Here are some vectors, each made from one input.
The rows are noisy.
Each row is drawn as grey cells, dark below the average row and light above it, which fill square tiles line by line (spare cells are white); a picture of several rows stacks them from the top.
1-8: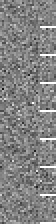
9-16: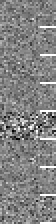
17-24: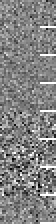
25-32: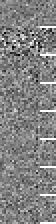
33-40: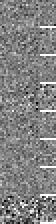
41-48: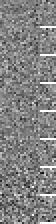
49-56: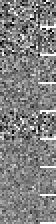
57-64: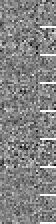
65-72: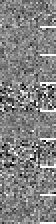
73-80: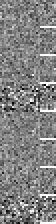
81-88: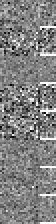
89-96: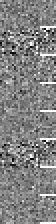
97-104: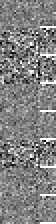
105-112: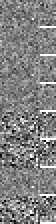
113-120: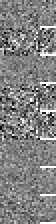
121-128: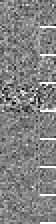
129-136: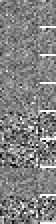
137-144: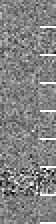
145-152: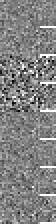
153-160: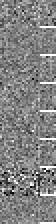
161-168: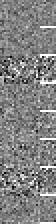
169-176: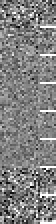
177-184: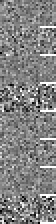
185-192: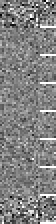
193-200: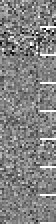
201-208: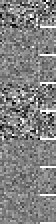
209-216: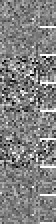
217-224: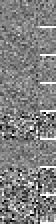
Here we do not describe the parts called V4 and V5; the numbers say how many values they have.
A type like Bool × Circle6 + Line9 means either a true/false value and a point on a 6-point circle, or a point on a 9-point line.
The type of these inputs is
(Bool × V5 + Line7) × V4 + Line6.
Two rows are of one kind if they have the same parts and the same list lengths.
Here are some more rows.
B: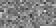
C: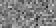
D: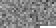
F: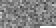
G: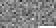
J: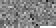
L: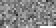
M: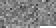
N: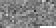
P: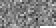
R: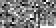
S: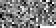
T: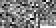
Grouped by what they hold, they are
B, D, F, J, L, M, N, P
C, G
R, S, T

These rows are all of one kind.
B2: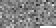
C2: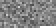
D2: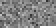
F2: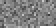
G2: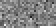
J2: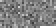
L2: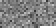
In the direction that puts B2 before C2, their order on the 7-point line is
B2, C2, G2, F2, J2, D2, L2.
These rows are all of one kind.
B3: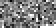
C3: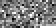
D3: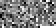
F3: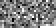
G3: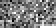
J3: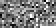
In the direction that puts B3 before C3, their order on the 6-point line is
B3, F3, G3, C3, J3, D3.
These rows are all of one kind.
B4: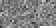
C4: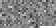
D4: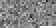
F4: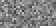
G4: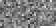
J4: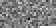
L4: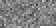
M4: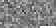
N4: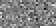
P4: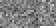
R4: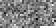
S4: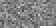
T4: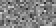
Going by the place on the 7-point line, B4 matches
C4, D4 and T4.
